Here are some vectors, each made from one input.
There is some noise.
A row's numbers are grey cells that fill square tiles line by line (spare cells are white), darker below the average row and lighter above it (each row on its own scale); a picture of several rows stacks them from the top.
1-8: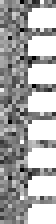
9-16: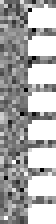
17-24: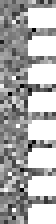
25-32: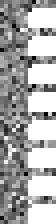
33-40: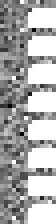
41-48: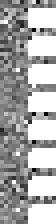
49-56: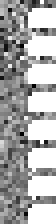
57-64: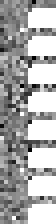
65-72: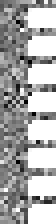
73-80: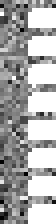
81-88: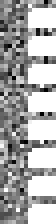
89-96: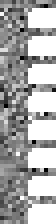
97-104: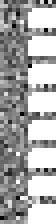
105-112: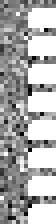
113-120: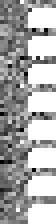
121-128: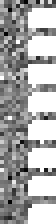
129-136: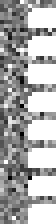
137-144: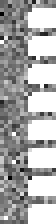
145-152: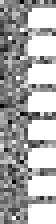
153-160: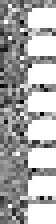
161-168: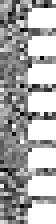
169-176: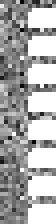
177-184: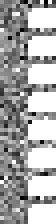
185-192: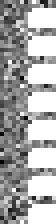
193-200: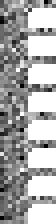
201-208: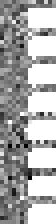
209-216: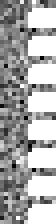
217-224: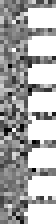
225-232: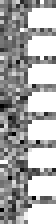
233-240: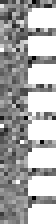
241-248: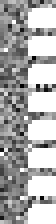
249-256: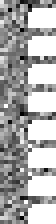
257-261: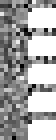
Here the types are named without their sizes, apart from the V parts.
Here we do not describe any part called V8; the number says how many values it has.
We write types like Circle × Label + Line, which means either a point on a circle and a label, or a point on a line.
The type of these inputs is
(Bool × Bool × Bool × Bool + V8) × Label + Circle.
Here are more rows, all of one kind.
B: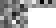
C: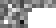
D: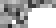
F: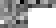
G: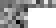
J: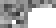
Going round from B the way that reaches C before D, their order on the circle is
B, F, G, C, D, J.
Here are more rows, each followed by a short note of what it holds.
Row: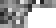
a label and four true/false values
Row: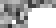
a point on a circle
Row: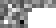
a point on a circle
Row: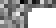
a label and four true/false values
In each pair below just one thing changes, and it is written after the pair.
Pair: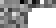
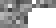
the label
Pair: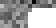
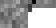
the label
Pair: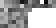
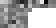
one of the four true/false values
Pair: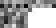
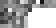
the label
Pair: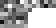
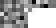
the label
